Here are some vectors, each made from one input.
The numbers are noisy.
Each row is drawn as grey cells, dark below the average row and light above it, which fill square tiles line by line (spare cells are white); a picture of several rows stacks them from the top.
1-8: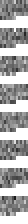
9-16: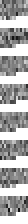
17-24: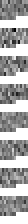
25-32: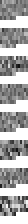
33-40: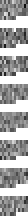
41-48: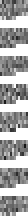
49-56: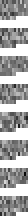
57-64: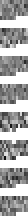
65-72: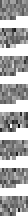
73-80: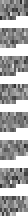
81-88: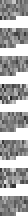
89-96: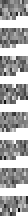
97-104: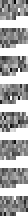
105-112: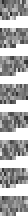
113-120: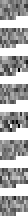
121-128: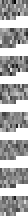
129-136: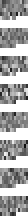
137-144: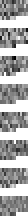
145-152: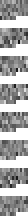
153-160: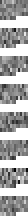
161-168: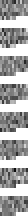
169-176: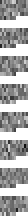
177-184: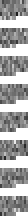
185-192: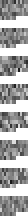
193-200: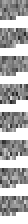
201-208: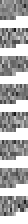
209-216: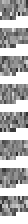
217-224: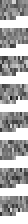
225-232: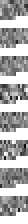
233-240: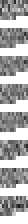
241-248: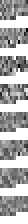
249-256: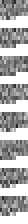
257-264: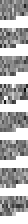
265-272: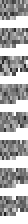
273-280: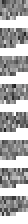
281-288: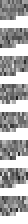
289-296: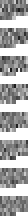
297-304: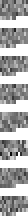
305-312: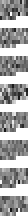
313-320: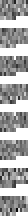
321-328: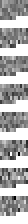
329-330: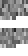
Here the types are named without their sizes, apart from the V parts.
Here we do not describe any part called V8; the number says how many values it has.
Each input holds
either a true/false value and a value of V8, or a list of points on a line.
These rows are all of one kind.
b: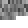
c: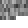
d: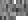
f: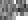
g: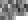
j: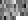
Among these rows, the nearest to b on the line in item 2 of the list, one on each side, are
c and d.
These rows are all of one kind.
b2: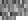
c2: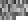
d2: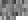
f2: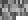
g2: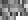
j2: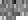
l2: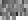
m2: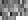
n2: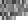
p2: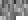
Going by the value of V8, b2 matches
j2, m2, n2 and p2.
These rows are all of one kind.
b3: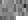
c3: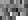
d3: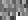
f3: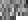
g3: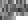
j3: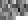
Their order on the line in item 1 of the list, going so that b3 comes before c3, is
f3, j3, d3, b3, g3, c3.
